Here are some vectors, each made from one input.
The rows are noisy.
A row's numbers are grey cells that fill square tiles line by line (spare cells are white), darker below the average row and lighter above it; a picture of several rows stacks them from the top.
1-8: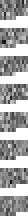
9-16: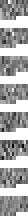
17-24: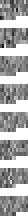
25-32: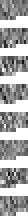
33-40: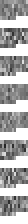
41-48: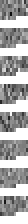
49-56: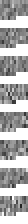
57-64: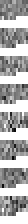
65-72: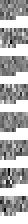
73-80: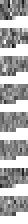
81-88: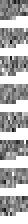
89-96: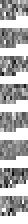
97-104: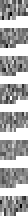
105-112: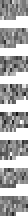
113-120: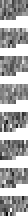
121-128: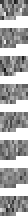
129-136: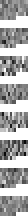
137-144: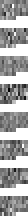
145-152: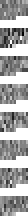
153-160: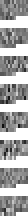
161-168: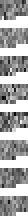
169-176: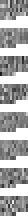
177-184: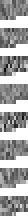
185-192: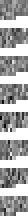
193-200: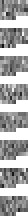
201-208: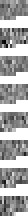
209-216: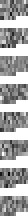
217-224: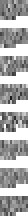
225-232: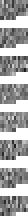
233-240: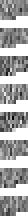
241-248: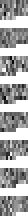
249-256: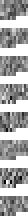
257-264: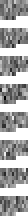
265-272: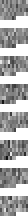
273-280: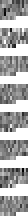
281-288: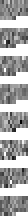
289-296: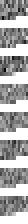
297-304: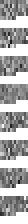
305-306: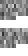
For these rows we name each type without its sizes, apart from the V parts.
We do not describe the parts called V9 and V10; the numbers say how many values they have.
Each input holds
either a point on a circle, or a fixed value, or four true/false values, or a value of V9 and a value of V10.
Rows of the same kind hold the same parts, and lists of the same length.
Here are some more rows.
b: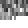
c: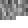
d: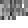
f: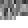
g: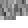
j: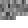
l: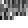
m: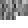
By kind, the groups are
b
c, g, j, m
d, f
l

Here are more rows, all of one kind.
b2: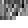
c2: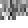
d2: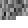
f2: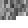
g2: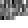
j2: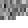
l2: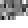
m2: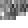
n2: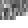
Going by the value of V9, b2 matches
d2 and f2.
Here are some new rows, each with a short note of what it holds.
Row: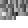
a fixed value
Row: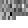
a point on a circle
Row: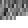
a value of V9 and a value of V10
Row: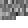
a fixed value
